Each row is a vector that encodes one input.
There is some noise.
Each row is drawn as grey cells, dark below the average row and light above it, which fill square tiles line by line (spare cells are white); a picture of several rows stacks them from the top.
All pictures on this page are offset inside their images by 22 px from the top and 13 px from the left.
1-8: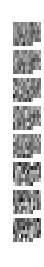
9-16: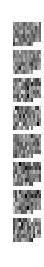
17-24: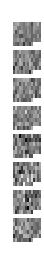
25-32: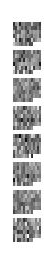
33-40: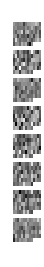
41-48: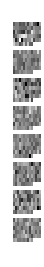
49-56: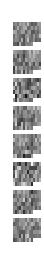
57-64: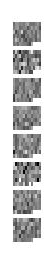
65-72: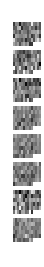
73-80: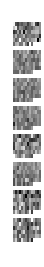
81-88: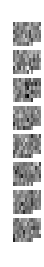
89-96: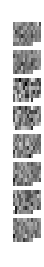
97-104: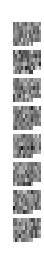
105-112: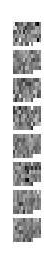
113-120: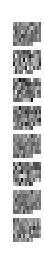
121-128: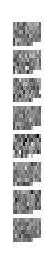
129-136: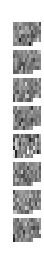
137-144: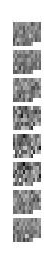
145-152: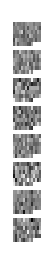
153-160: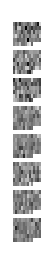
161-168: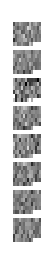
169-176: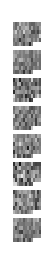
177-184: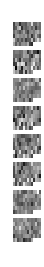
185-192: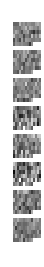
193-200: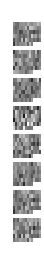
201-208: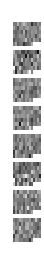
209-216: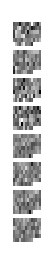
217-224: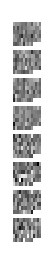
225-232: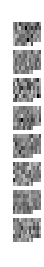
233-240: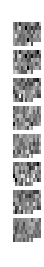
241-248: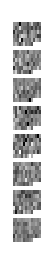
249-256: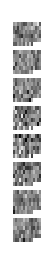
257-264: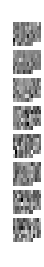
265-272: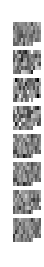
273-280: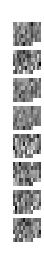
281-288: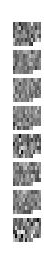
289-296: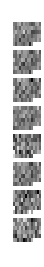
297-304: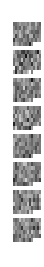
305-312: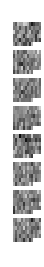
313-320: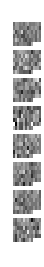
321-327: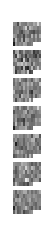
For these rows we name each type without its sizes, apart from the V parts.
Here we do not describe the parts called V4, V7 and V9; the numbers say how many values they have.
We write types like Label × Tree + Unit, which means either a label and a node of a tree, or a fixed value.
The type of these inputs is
(Bool × V9 + (Tree + V4) × V7) × Line.
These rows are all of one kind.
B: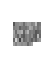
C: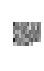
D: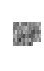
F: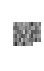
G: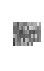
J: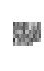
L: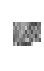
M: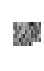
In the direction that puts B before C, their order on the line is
G, D, F, M, B, J, C, L.
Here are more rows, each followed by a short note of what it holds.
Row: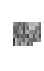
a point on a line, a node of a tree and a value of V7
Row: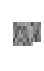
a point on a line, a value of V4 and a value of V7
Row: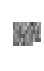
a point on a line, a value of V4 and a value of V7
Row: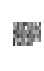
a point on a line, a value of V4 and a value of V7
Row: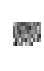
a point on a line, a true/false value and a value of V9
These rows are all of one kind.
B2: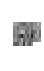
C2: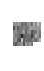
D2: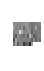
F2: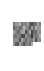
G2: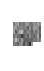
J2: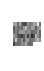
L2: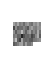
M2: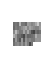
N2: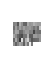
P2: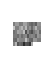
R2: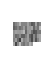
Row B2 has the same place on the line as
C2, F2, J2 and R2.
